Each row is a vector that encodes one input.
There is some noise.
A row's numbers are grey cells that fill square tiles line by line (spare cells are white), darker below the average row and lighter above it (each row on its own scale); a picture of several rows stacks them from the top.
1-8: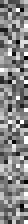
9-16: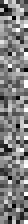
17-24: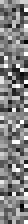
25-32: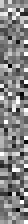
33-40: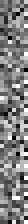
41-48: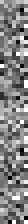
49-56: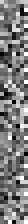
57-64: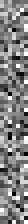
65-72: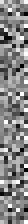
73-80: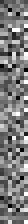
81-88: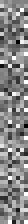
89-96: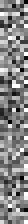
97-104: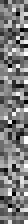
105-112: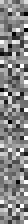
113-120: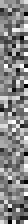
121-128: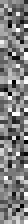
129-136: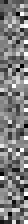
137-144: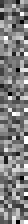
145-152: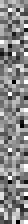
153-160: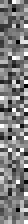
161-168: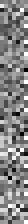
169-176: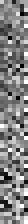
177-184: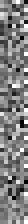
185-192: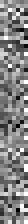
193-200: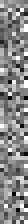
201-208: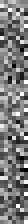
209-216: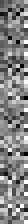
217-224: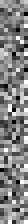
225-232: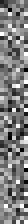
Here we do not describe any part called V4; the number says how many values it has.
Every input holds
a list of up to two items, each a true/false value and a value of V4.
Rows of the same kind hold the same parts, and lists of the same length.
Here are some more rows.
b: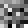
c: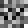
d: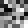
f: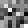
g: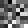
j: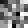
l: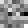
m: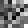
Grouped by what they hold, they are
b, f, l
c, g, j, m
d

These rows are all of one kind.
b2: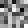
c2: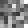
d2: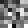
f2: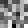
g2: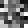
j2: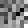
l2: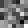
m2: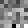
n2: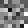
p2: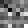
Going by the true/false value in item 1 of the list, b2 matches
g2, j2, n2 and p2.
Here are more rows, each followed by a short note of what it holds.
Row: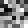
the empty list
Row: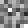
a list of one item
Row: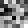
the empty list
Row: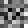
a list of two items
